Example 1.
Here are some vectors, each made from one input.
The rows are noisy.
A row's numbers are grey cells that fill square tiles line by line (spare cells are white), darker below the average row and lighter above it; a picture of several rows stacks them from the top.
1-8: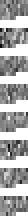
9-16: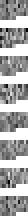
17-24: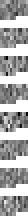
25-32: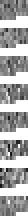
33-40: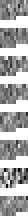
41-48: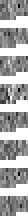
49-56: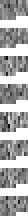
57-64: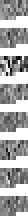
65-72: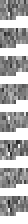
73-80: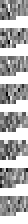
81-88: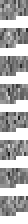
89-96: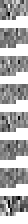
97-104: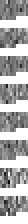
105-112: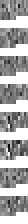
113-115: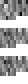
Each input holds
either a fixed value, or two labels (each one of 7), or a node of a 10-node tree.
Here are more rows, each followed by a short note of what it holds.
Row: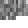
a node of a 10-node tree
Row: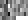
two labels (each one of 7)
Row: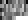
a fixed value
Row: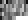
a fixed value
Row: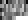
a fixed value
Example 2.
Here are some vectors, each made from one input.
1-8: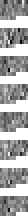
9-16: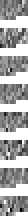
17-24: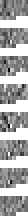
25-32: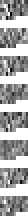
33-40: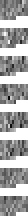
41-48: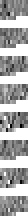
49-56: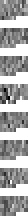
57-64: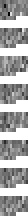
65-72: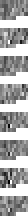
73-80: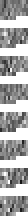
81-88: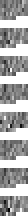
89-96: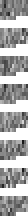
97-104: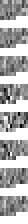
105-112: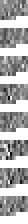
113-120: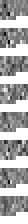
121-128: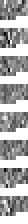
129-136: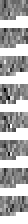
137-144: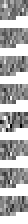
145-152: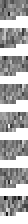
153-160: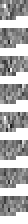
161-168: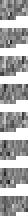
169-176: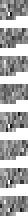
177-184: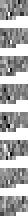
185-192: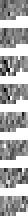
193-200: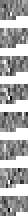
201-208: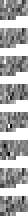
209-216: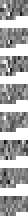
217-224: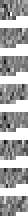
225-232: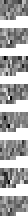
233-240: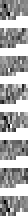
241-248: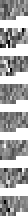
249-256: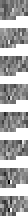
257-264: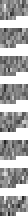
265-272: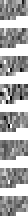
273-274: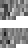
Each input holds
either one of 6 labels and a true/false value, or a node of a 12-node tree.
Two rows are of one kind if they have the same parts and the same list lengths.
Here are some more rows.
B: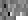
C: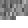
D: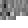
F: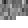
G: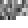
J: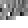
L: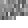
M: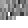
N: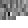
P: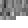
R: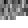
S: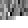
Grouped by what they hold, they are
B, C, D, F, N, P, R
G, J, L, M, S

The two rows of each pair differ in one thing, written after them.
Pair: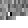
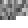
the true/false value
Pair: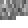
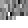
the true/false value
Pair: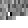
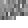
the label
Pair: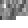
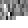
the true/false value
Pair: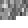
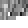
the true/false value
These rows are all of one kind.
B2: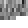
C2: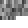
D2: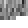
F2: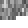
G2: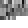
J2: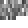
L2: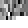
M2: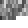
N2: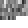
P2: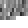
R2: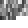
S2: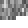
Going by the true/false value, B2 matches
D2, G2, L2 and P2.
